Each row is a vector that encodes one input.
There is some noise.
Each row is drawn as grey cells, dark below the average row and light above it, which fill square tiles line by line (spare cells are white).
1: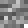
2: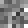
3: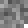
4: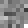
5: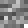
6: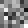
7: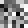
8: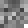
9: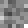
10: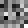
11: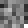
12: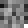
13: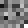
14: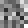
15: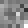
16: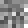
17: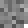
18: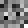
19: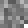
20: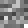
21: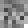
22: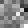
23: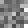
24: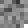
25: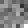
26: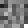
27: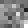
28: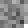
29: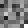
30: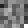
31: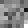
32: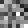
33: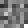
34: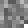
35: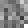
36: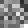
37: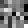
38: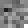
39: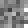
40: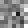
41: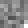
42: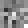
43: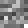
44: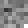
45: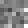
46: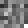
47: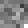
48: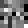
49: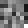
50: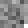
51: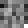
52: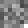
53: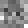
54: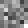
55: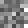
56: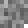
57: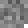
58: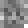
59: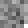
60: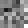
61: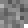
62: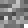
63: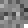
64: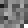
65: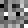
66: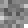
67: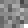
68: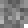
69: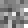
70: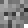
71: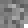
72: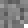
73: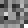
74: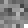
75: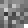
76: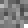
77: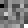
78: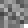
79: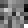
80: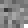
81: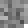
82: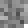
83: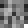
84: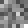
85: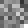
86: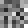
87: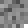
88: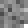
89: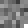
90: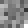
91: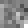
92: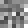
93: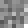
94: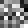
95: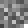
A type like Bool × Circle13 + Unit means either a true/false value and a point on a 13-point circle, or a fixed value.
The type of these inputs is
List2(Circle9) + Tree9.
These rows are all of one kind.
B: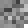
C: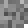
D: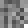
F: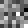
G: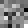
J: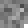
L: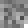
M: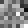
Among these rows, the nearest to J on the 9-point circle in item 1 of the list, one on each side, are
B and M.
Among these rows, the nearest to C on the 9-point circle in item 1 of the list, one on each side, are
F and G.
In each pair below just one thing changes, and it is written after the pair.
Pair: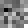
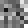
the place on the 9-point circle in item 1 of the list
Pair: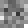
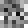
the place on the 9-point circle in item 2 of the list
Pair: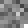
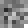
the place on the 9-point circle in item 1 of the list
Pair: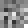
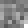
the place on the 9-point circle in item 1 of the list
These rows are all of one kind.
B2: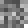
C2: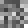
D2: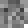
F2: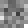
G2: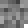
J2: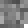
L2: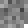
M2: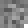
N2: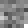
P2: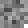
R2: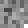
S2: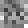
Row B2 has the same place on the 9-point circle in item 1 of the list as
C2, G2 and J2.
